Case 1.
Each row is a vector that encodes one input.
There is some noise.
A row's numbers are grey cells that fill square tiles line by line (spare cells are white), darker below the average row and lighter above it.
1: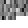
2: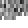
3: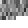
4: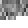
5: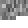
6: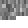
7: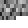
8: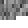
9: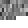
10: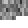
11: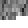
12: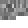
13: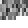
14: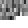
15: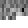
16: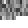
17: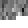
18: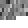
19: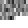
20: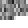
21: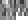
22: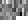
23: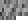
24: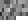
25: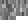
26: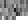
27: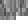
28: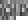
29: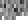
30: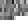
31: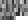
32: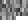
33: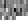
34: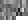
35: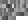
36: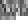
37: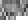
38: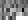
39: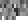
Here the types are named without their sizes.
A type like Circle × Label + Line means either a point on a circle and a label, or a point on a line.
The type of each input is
Tree.
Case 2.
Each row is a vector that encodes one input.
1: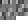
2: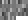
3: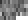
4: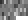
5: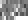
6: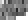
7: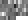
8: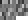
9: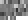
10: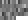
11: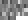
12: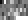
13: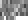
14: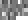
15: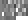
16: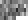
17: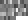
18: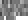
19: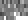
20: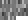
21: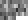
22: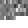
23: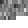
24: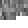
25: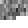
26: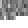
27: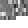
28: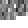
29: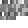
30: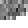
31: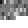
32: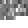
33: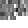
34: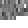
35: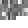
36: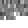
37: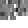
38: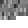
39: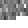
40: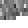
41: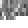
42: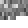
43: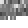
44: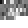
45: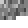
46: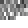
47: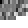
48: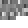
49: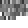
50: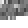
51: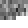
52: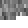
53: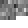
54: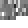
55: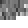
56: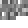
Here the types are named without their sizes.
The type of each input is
Bool × Bool × Bool.
